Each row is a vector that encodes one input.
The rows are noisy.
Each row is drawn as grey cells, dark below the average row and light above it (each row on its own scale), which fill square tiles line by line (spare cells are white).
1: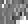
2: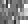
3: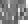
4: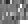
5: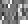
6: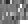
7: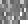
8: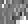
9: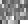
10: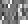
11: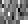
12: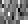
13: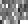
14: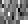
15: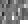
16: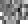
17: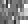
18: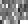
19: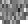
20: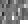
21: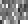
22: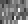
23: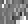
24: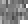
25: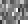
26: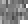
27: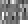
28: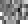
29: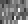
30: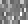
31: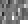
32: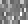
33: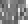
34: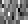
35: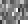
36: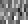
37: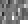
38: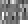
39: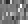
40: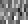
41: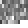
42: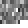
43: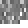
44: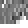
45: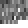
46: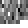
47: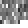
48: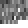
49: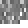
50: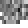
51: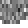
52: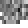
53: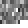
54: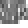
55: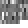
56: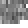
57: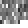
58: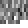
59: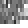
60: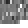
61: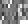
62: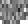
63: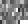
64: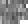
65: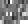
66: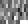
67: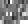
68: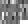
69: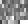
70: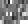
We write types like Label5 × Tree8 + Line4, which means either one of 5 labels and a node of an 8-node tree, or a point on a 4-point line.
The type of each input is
Bool × Bool × Bool + Label10.
